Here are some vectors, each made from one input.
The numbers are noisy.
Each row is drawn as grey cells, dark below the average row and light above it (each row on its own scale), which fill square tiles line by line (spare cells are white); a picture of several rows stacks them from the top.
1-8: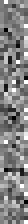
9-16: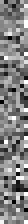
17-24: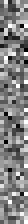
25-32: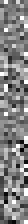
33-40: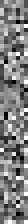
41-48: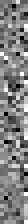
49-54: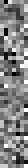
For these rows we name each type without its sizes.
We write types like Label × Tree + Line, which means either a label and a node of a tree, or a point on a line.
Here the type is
Label × Label + Unit.
